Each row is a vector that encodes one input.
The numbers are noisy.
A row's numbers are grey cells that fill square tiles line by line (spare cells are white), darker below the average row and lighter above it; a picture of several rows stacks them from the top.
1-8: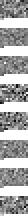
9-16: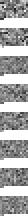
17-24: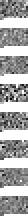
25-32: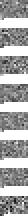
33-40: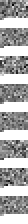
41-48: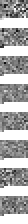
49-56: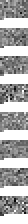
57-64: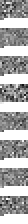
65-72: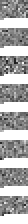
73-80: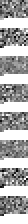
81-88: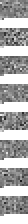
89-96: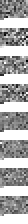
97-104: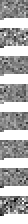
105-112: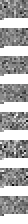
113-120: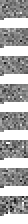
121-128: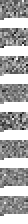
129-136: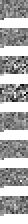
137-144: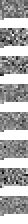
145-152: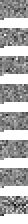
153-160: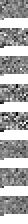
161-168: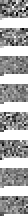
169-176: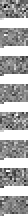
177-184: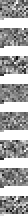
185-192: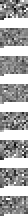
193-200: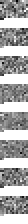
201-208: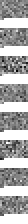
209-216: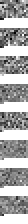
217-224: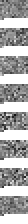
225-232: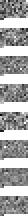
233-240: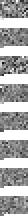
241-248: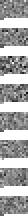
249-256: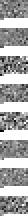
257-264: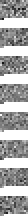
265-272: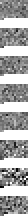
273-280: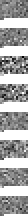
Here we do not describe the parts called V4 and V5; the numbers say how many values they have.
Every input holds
either a point on an 8-point line, or a point on a 10-point line and a value of V4, or three true/false values and a value of V5.
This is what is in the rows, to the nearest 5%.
About 15% of them hold a point on an 8-point line. About 40% of them hold a point on a 10-point line and a value of V4. The rest hold three true/false values and a value of V5.
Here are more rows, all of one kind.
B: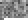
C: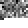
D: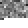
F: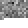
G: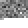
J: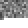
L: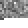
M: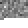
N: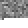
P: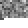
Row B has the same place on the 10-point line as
D and P.
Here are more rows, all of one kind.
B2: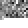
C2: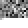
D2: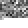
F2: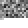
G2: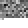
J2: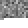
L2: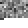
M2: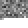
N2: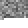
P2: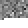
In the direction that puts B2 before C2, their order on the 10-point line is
D2, B2, L2, J2, N2, P2, G2, F2, M2, C2.
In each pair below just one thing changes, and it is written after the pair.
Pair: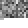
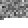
the place on the 10-point line
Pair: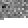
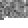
the place on the 10-point line
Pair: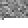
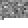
the value of V4
